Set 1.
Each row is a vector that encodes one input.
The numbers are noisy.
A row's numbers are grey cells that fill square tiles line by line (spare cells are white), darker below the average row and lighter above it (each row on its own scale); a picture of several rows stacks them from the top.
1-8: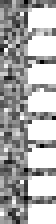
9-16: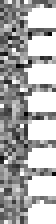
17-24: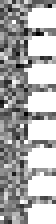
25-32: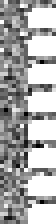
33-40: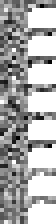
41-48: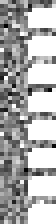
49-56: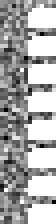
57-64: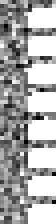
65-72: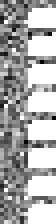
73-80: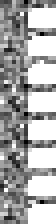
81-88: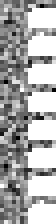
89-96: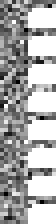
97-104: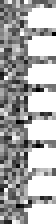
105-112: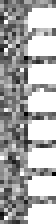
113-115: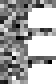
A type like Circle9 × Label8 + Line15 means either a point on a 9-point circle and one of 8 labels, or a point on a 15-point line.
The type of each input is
Circle18.
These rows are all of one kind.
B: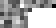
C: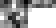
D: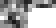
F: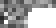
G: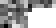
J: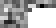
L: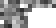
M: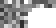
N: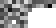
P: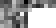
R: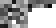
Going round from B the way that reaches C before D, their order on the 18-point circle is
B, L, G, R, N, M, F, P, C, D, J.
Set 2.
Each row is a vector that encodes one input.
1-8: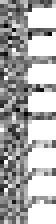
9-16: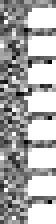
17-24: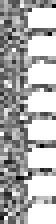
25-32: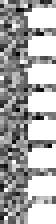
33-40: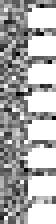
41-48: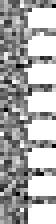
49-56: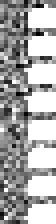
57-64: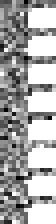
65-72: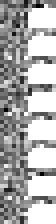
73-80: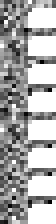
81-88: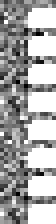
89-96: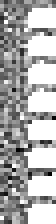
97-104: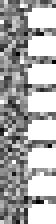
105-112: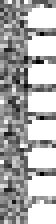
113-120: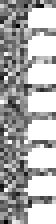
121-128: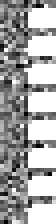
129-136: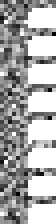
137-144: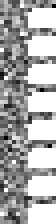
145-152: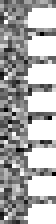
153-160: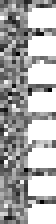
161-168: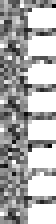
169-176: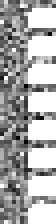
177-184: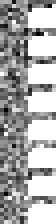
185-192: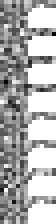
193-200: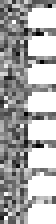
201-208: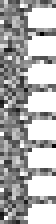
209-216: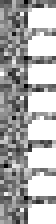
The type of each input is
Circle18.
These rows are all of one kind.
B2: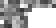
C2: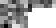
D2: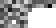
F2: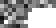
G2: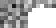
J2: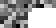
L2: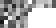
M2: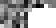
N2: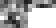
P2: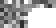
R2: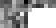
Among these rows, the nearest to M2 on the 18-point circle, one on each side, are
J2 and R2.
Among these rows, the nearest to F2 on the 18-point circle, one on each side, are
J2 and L2.
